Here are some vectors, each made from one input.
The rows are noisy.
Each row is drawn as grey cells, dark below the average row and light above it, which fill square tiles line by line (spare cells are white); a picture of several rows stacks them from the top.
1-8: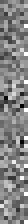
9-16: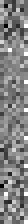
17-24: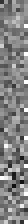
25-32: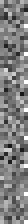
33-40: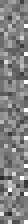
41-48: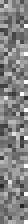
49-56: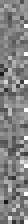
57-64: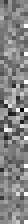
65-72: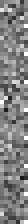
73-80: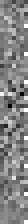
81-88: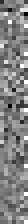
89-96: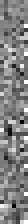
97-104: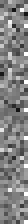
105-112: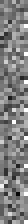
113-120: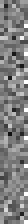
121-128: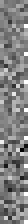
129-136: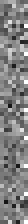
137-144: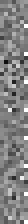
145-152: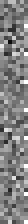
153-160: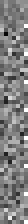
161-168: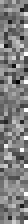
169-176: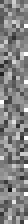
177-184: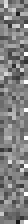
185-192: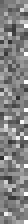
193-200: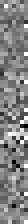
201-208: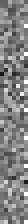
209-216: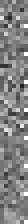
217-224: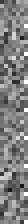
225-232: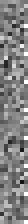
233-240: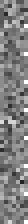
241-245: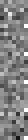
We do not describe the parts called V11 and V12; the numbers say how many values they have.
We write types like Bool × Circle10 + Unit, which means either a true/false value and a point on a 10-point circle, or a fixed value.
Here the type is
Bool × (Tree17 + Unit) × V11 + V12.
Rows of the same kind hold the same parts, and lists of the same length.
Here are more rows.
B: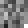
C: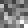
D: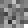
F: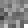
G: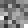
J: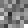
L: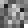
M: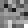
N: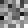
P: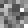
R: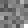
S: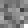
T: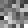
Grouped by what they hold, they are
B, C, L, N, T
D, J, M
F, G, P, R, S

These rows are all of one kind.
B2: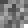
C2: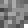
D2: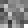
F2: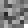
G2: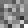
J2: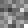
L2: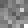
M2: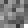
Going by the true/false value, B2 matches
C2 and J2.
